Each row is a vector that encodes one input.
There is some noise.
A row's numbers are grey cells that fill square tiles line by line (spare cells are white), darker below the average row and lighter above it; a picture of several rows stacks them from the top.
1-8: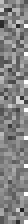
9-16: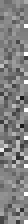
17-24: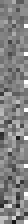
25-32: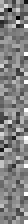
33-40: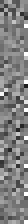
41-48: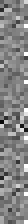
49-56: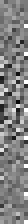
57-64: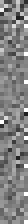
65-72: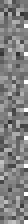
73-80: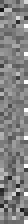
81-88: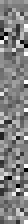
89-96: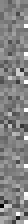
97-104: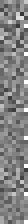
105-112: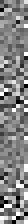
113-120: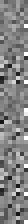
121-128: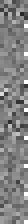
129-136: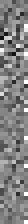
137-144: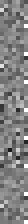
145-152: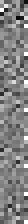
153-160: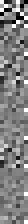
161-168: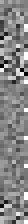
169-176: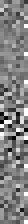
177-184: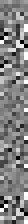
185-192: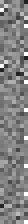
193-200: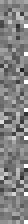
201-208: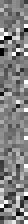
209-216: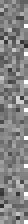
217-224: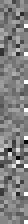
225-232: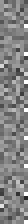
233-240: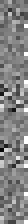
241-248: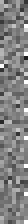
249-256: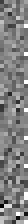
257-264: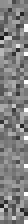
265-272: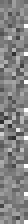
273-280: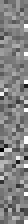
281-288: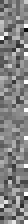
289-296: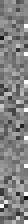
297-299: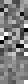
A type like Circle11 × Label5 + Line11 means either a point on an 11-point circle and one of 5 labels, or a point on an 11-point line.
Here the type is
Line4 + Line9.
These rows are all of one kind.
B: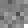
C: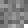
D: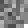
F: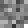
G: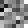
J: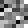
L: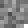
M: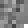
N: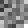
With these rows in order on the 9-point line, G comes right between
B and J.
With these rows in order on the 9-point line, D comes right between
L and N.
